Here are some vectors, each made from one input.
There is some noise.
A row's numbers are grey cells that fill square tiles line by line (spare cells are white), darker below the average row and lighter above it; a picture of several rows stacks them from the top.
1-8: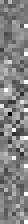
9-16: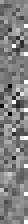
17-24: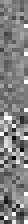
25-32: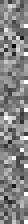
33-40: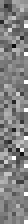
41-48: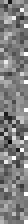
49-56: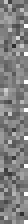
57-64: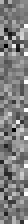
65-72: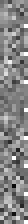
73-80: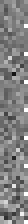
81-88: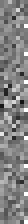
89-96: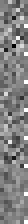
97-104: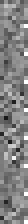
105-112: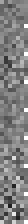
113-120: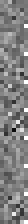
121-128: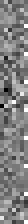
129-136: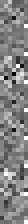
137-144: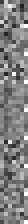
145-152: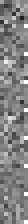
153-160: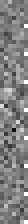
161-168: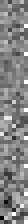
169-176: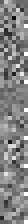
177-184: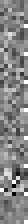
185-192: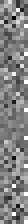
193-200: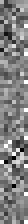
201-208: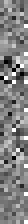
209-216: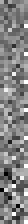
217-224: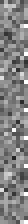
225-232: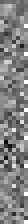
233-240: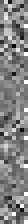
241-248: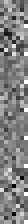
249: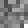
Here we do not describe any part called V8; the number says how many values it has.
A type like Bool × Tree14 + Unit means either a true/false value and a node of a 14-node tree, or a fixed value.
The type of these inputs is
Bool × List2(V8) + Line9.
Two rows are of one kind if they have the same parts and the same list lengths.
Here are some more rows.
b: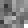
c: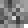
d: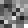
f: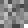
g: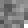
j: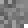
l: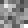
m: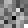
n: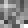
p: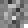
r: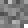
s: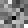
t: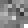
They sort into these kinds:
b, r
c, f, l, n, p, t
d, m, s
g, j

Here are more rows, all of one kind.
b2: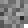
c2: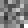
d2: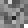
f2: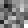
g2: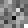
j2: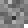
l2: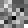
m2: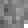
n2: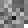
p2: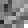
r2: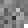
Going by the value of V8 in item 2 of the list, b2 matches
d2, g2 and p2.
